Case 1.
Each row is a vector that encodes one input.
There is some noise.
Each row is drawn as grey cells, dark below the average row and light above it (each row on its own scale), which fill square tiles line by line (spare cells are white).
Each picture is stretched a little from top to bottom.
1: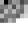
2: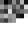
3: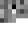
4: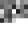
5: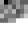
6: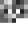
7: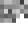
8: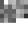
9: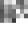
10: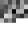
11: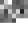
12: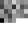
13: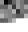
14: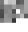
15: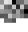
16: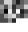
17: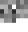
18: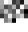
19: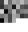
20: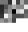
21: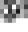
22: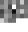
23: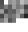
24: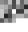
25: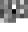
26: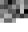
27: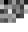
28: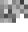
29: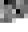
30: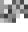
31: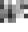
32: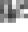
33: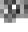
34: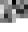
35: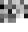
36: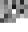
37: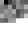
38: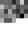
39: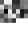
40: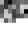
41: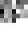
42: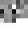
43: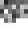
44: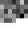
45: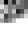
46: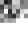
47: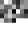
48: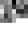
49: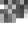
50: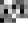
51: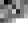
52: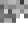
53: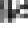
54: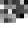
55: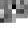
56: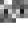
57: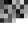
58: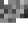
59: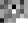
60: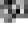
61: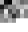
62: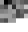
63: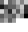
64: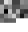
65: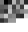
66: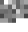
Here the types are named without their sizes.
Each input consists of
three true/false values.
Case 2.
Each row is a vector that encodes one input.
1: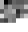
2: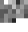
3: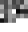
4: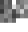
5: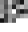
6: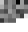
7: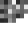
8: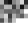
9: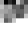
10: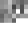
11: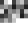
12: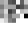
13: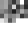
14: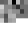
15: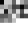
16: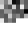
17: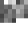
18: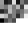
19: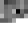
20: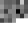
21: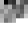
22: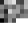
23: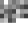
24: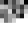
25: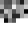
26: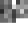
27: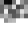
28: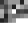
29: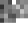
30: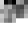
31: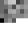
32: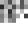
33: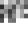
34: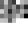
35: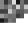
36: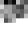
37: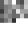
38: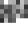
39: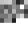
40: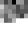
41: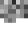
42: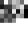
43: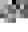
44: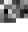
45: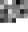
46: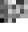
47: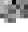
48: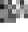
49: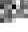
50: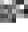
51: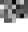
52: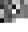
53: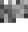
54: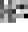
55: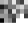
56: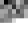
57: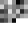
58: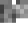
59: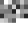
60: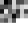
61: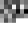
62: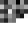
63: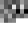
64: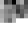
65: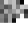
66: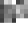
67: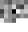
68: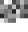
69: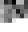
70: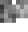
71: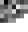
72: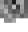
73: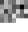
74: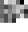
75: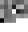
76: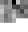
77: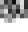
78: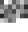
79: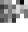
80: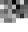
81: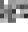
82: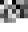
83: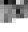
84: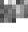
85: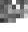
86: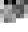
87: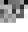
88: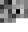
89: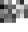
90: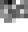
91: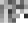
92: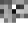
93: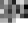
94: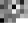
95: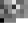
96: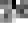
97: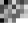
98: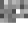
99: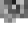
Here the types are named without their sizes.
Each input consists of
four true/false values.
